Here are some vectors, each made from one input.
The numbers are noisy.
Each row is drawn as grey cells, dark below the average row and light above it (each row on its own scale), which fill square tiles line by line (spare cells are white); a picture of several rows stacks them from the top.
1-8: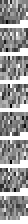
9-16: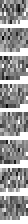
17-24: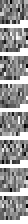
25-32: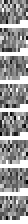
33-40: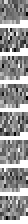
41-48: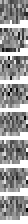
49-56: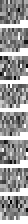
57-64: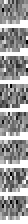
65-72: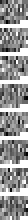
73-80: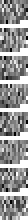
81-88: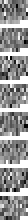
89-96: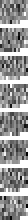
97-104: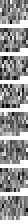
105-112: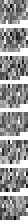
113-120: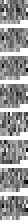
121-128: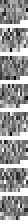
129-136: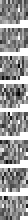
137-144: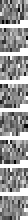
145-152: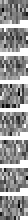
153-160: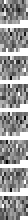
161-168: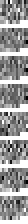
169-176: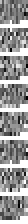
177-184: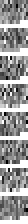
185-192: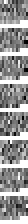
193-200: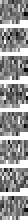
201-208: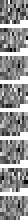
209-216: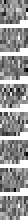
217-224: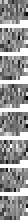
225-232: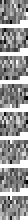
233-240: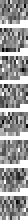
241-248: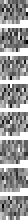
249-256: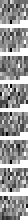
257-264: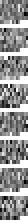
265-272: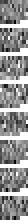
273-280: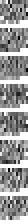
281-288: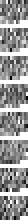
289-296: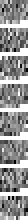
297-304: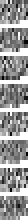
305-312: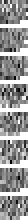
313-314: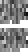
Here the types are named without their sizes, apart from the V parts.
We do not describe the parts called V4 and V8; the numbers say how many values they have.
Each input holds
either a fixed value, or a label and a value of V4, or a true/false value and a value of V8.
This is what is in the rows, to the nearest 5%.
A few of them hold a fixed value. About 40% of them hold a label and a value of V4. The rest hold a true/false value and a value of V8.
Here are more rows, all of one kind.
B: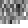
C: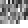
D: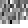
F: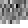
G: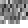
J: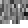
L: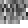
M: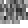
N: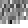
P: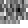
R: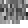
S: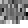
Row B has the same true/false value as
C, J, L and N.
